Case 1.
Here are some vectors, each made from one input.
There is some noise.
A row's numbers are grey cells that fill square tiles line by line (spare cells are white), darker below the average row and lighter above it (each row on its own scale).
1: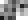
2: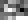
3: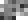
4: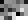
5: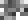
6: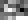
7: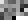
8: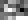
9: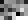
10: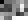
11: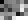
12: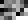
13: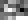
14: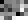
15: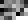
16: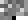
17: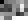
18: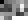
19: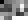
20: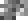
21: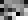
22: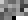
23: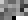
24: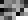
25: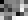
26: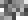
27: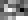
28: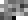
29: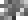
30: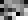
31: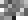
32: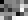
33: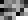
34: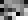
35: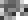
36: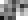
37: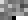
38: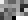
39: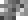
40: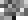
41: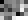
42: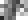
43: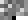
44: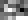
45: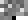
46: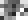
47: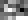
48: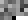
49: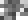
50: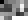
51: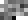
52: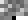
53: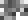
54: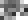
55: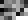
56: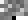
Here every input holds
a list of up to two points on a 5-point line.
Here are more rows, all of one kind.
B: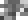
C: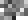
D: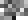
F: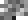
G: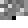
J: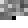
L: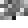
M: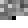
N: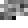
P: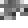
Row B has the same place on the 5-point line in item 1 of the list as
C, D and L.
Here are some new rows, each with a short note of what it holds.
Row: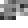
a list of two items
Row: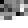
a list of one item
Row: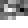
the empty list
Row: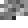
a list of two items
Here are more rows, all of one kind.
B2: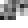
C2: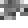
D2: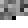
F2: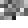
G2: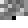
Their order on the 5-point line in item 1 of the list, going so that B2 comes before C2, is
D2, B2, G2, F2, C2.
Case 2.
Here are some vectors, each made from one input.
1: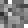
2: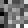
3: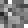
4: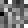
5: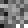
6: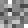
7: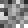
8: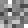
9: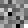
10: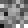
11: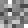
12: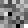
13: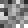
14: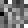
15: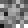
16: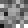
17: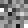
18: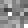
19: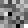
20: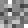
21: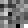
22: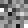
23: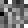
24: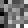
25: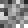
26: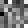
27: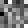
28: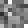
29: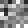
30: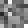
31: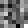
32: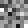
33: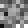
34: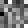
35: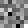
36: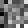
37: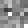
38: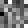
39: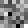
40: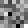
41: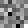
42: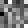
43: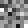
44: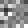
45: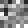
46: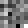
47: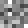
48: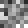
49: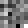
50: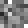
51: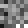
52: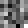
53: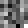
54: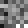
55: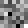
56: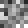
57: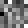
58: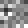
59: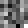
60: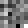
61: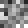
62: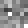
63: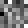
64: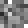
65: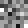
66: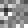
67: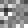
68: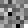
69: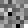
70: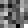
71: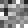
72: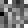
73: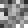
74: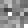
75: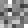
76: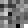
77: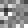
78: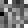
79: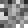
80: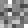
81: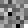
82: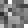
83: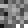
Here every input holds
either a point on a 10-point circle, or a point on a 5-point line.
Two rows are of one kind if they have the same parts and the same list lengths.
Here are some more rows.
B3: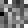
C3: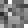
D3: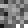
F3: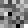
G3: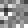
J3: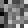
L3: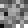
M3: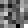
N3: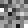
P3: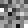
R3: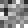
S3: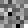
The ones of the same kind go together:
B3, C3, D3, G3, J3, L3, R3
F3, M3, N3, P3, S3

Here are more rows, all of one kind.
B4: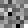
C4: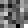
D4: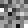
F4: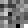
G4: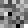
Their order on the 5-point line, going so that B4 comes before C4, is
D4, B4, G4, F4, C4.
